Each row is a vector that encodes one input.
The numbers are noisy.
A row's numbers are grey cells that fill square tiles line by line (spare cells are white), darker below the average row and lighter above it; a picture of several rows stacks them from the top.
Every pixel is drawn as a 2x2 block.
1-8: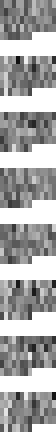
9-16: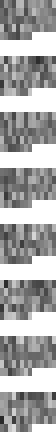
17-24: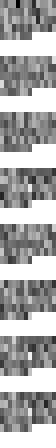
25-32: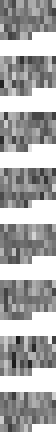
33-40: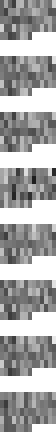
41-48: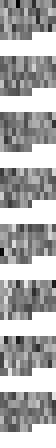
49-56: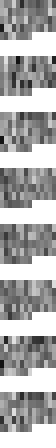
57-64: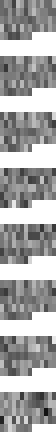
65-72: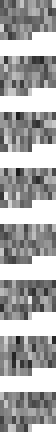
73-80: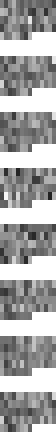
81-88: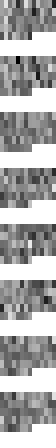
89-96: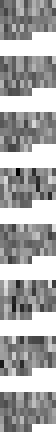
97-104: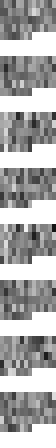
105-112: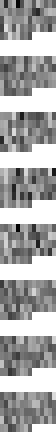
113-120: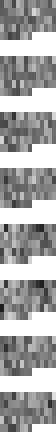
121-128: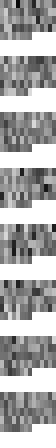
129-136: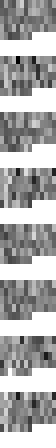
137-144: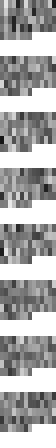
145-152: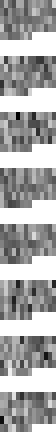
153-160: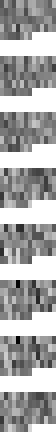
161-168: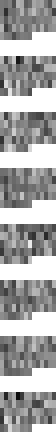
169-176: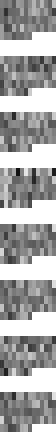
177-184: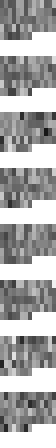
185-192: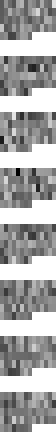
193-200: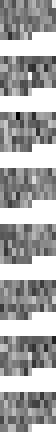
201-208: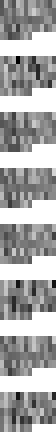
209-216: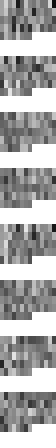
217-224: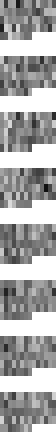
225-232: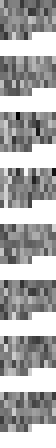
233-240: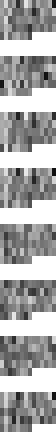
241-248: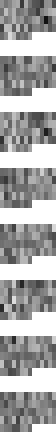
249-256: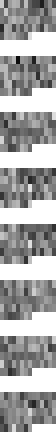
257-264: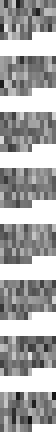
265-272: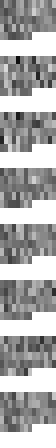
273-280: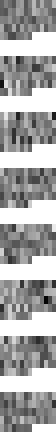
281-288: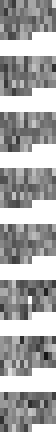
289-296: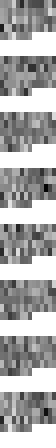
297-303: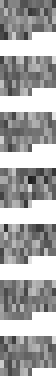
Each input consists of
either a point on an 8-point line, or a point on a 10-point line.
